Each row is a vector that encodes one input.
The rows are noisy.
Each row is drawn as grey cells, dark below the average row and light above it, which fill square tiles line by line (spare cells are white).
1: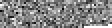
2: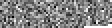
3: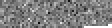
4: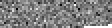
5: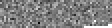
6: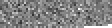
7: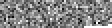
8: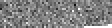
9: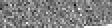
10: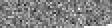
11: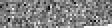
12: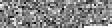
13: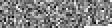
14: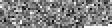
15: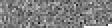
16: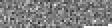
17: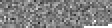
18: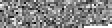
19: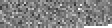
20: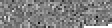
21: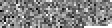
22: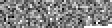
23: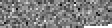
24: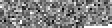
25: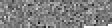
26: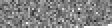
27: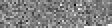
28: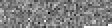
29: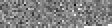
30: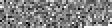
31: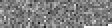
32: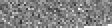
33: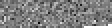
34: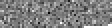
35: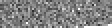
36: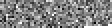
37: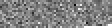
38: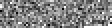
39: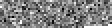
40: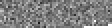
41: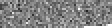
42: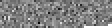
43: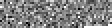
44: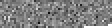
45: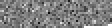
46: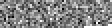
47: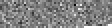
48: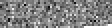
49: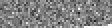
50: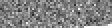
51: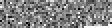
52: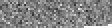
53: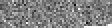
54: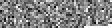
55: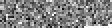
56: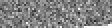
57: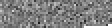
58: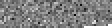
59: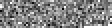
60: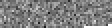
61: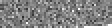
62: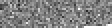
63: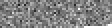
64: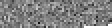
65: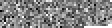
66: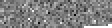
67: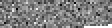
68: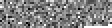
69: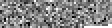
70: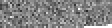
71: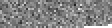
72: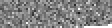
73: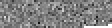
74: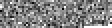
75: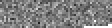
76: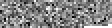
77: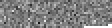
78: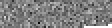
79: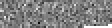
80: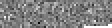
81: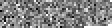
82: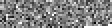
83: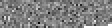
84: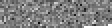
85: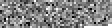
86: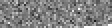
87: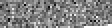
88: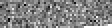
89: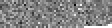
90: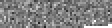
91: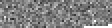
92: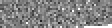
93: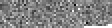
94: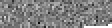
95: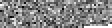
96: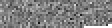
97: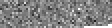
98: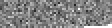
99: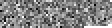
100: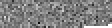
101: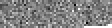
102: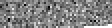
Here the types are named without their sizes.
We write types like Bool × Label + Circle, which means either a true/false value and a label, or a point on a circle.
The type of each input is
Bool × (Tree + Unit) + Line.
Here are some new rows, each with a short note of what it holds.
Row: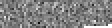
a node of a tree and a true/false value
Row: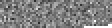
a node of a tree and a true/false value
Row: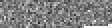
a node of a tree and a true/false value
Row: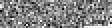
a point on a line
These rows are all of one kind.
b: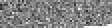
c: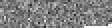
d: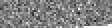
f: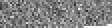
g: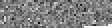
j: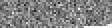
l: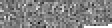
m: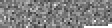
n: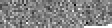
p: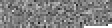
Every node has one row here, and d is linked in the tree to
j, l and p.
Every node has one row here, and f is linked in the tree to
b, c and g.
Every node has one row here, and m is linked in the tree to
c and n.
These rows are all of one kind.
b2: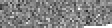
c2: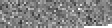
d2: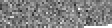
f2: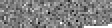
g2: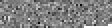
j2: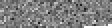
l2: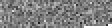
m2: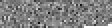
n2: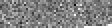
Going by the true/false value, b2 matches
c2, d2 and n2.
